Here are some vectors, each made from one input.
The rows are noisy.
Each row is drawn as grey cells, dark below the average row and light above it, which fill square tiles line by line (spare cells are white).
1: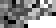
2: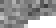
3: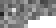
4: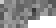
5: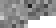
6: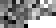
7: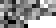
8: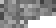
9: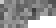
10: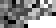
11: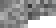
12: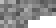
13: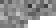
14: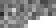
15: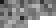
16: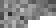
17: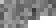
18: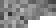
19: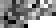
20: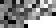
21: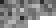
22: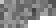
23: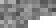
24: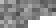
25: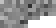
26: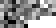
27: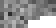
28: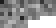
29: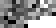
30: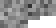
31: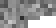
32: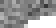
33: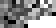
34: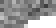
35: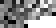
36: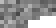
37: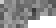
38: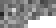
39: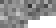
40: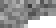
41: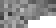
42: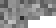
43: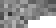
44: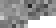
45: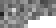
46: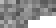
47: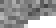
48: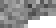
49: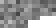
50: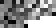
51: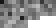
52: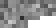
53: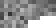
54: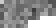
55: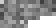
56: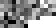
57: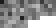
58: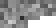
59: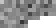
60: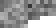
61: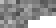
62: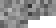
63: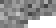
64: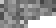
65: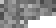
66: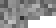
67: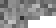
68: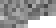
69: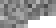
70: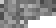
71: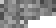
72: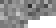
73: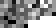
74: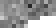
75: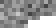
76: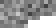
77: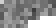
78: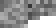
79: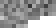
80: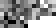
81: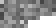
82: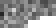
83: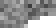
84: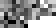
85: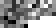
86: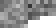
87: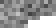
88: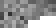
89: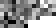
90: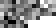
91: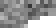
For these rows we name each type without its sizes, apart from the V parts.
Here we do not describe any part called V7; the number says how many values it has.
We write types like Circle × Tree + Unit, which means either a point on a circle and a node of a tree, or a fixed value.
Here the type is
Bool × (Tree + V7).
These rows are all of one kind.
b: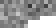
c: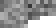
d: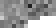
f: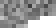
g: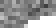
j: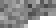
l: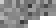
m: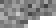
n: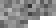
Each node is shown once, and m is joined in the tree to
b, g and n.
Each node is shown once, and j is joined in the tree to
c and g.
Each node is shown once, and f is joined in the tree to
b.
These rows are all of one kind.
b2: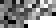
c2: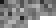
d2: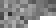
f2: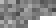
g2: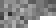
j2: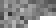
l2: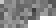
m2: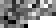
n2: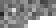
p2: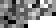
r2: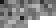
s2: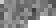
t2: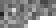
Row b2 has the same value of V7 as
c2 and r2.
